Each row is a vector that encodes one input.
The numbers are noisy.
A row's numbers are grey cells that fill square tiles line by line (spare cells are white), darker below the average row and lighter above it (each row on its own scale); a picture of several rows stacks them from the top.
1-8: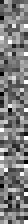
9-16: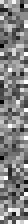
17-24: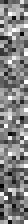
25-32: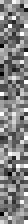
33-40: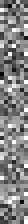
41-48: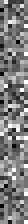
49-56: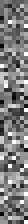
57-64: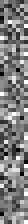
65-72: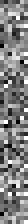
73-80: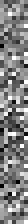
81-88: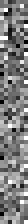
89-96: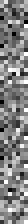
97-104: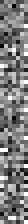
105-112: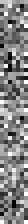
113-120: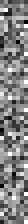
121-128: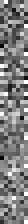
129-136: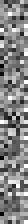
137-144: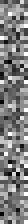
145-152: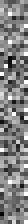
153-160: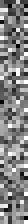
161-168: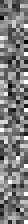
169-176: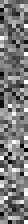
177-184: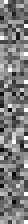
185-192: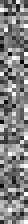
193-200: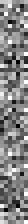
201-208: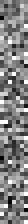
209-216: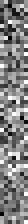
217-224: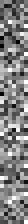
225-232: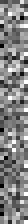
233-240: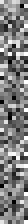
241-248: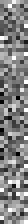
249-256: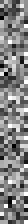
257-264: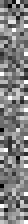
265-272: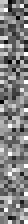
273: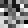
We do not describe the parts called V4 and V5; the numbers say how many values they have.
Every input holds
either a value of V4 and a value of V5, or a list of up to three points on a 6-point line.
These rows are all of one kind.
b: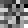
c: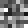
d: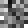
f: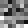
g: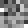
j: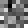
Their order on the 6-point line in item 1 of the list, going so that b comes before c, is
d, j, b, c, g, f.
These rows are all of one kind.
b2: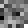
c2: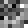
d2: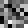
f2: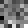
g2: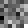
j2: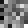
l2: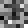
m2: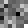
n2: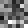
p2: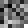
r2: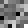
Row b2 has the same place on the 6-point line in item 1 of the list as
f2, g2 and m2.
